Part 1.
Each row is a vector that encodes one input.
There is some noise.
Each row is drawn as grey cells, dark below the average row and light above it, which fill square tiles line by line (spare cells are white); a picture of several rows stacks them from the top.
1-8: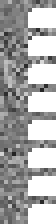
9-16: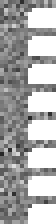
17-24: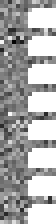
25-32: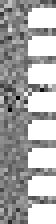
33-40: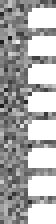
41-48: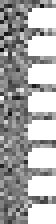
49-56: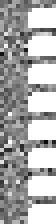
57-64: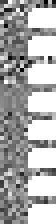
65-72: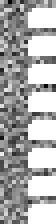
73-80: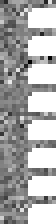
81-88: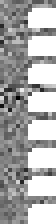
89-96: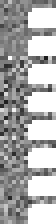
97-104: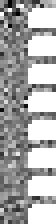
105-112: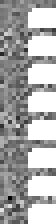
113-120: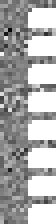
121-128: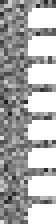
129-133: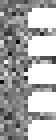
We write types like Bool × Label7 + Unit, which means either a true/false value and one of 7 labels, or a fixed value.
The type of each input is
Line9 + List2(Line5).
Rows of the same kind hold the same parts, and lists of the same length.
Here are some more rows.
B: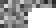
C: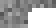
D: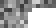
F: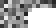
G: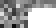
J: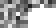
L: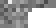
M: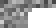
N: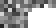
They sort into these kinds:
B, C, F
D
G, J, M
L, N

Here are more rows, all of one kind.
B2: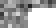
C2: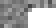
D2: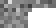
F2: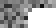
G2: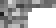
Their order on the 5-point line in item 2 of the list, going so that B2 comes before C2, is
D2, G2, B2, C2, F2.
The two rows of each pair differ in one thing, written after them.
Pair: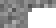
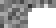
the place on the 5-point line in item 1 of the list
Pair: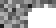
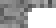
the place on the 5-point line in item 1 of the list
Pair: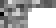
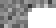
the place on the 5-point line in item 2 of the list
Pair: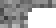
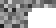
the place on the 5-point line in item 2 of the list
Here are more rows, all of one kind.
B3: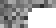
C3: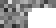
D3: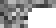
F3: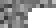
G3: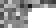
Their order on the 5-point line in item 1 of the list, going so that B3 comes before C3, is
G3, B3, D3, F3, C3.
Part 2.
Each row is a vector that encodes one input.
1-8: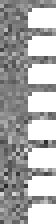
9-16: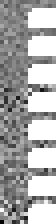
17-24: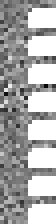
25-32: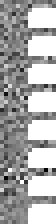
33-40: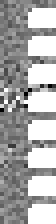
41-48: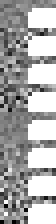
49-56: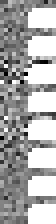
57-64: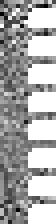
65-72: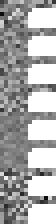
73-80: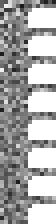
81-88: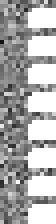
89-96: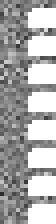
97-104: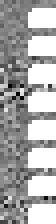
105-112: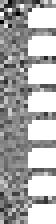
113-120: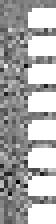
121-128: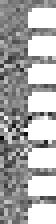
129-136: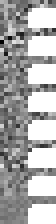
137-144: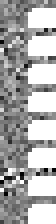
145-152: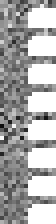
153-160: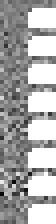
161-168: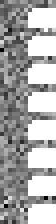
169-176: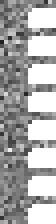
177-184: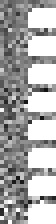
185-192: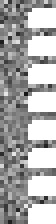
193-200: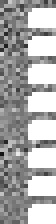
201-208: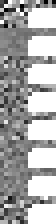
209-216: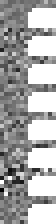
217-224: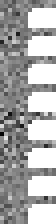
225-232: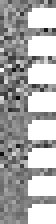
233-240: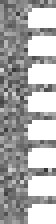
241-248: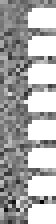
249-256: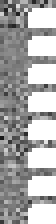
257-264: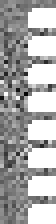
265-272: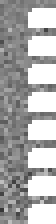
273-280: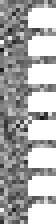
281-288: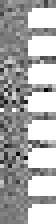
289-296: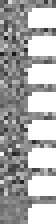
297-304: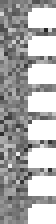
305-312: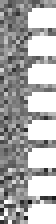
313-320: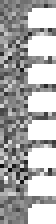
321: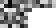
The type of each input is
Bool × Bool × Bool × Bool × Bool × Circle18 + Circle11.
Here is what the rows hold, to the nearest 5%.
About 10% of them hold a point on an 11-point circle. The rest hold a point on an 18-point circle and five true/false values.
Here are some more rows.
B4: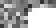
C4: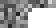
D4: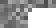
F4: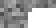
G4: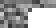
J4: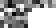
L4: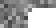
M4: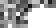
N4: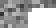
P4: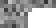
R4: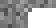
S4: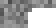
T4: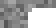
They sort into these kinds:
B4, C4, D4, F4, G4, L4, M4, N4, P4, R4, S4, T4
J4

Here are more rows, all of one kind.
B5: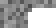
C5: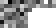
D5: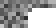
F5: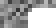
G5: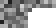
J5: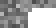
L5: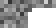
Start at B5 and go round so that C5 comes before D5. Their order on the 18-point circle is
B5, L5, J5, F5, G5, C5, D5.
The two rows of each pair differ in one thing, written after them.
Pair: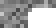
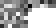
the place on the 18-point circle
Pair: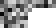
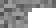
the place on the 18-point circle
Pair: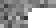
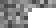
the place on the 18-point circle
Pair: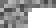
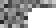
one of the five true/false values
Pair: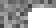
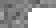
the place on the 18-point circle
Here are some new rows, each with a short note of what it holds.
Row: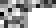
a point on an 11-point circle
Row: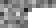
a point on an 11-point circle
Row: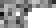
a point on an 11-point circle
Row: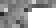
a point on an 11-point circle
